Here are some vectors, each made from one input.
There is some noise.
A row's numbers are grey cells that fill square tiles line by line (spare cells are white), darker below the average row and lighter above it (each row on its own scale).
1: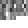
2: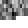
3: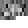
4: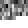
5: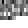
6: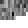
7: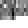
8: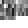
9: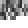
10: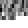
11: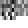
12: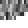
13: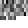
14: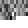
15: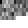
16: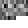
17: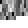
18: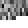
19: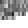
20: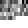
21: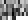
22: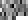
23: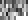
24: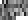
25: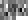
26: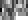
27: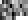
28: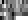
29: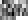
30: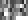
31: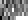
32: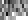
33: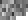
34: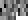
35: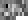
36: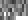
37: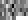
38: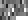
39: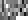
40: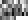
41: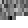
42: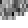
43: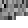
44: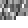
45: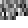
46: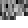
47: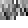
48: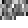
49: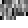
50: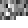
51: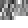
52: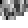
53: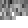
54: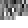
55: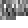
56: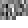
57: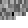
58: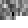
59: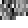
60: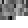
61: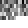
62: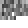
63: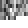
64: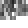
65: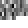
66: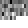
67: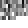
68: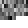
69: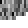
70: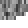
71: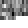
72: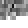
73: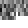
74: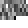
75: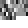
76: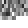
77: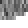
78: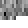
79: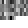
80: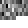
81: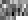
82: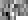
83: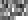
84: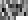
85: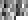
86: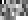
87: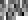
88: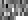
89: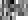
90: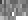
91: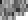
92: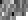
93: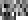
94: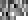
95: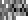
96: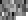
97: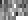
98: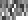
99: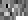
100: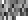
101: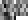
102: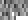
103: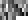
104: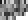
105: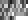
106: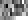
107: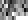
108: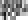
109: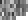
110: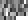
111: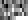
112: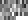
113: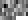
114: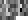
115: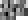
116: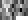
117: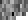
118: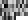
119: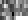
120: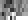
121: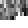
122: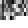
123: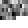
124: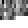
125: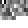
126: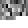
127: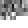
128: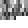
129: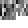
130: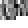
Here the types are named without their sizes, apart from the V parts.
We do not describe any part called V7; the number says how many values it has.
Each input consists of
a value of V7, together with either a point on a circle, or three true/false values.
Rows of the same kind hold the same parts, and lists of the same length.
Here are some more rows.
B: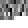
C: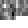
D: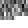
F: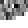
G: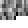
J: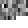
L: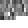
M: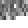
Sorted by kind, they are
B, D, F, G
C, J, L, M

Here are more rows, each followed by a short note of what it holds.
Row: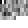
a point on a circle and a value of V7
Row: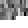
three true/false values and a value of V7
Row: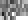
a point on a circle and a value of V7
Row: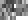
a point on a circle and a value of V7
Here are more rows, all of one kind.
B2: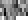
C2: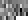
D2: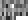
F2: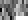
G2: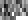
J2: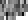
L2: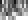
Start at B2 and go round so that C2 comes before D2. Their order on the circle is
B2, L2, G2, C2, J2, D2, F2.
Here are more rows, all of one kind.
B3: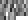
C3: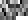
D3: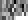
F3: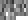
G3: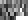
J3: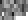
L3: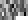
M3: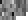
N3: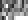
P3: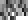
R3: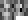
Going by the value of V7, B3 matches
F3 and P3.
